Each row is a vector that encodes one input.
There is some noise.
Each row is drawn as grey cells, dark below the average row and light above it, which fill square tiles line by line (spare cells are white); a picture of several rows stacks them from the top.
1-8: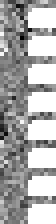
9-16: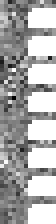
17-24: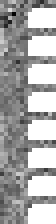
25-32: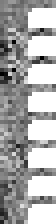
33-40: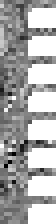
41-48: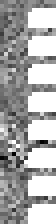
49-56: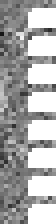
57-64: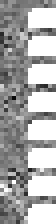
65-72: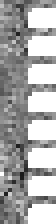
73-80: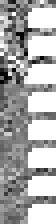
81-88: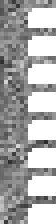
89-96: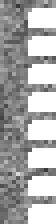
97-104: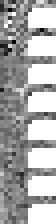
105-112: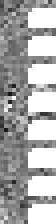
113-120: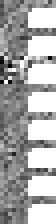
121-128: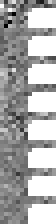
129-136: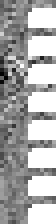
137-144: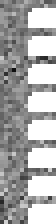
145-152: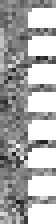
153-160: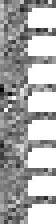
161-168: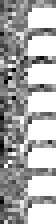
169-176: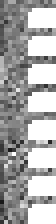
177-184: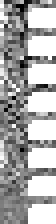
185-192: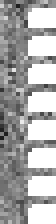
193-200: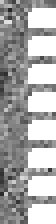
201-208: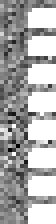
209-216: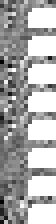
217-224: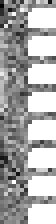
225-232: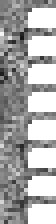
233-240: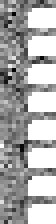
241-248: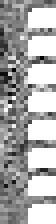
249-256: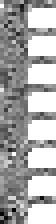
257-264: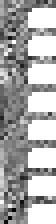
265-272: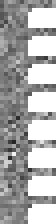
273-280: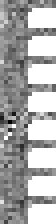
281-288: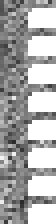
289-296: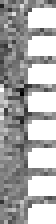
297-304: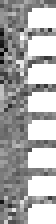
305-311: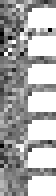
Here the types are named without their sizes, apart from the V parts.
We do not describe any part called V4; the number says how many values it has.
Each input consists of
either a point on a line, or a list of items, each a true/false value and a value of V4.
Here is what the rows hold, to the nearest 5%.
About 50% of them hold a point on a line. The rest are lists of items, each a true/false value and a value of V4.
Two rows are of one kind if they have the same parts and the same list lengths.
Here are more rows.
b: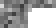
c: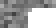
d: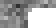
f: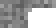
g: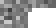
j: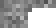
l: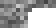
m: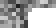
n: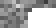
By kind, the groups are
b, c, d, f, m
g
j
l, n

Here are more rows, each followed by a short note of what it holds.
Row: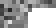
the empty list
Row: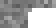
a point on a line
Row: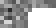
the empty list
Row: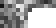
a list of two items
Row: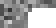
the empty list
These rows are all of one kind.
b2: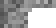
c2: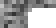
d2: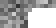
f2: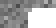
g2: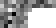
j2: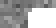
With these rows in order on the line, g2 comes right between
b2 and d2.
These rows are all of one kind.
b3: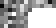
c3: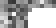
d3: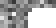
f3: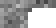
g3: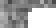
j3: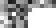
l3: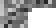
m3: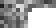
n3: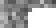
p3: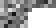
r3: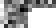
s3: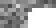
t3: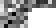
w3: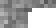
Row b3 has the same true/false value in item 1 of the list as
d3, f3, j3 and l3.
